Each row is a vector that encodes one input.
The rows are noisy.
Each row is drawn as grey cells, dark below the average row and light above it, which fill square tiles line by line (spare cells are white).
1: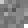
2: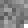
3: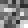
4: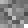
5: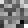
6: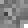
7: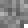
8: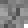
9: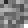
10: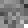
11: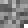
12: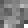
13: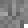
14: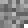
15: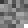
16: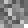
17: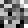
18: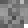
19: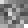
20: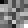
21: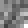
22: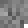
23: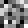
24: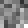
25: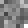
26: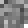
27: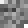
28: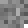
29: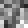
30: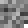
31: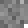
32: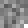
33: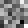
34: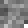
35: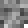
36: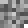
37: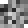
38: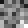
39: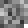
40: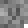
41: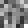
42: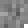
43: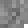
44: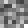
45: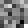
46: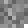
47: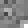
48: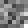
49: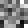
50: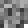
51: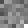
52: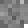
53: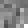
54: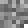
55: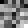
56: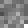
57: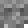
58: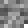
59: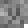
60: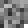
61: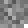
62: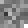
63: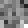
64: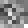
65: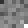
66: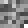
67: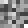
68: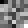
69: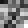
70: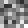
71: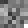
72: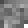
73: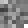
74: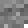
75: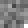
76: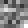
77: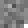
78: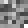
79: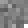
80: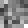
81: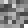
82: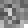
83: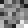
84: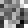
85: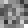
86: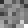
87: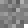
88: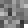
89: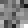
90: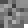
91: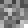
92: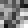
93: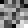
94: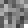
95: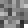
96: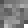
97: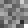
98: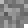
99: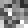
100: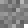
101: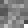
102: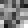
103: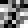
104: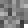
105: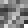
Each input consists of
either a point on a 6-point circle, or a point on a 13-point line.
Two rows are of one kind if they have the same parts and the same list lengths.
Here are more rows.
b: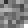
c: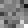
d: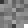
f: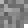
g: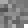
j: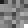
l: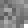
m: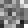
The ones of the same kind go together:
b, f, l
c, d, g, j, m

